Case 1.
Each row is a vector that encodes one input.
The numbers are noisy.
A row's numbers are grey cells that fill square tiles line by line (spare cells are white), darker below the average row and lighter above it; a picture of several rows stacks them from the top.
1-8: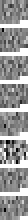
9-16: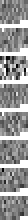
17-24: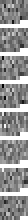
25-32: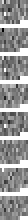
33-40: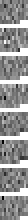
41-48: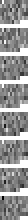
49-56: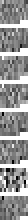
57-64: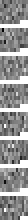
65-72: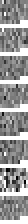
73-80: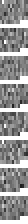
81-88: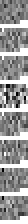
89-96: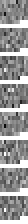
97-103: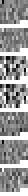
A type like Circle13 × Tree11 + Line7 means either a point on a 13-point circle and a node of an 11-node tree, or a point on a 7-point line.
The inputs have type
Line3 × Line4 + Unit.
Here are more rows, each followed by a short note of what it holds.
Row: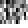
a fixed value
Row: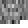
a point on a 3-point line and a point on a 4-point line
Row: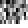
a fixed value
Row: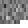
a point on a 3-point line and a point on a 4-point line
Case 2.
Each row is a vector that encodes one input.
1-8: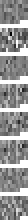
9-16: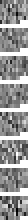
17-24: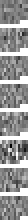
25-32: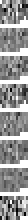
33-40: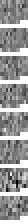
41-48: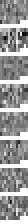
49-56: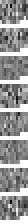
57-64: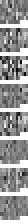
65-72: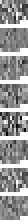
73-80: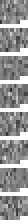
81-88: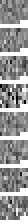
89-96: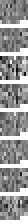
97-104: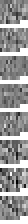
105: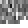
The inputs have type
Line9.
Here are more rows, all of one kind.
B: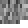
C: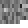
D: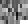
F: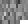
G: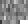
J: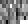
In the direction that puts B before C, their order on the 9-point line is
F, B, C, D, G, J.
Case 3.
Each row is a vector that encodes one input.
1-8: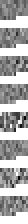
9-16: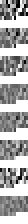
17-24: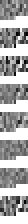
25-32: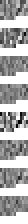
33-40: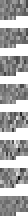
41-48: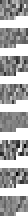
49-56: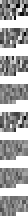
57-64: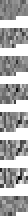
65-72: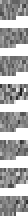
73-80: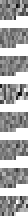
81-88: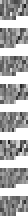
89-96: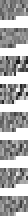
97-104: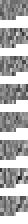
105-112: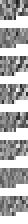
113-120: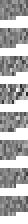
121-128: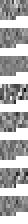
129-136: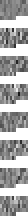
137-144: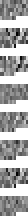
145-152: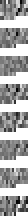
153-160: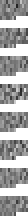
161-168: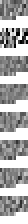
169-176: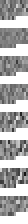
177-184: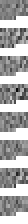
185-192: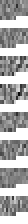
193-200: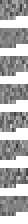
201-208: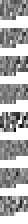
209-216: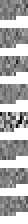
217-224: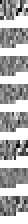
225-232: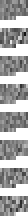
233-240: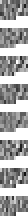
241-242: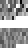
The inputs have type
Tree11.
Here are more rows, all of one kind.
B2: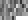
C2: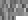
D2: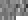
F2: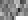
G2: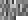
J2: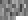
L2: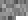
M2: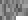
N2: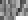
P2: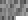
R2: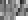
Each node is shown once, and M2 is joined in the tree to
N2.
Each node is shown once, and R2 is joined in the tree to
N2.
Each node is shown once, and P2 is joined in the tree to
C2, L2 and N2.
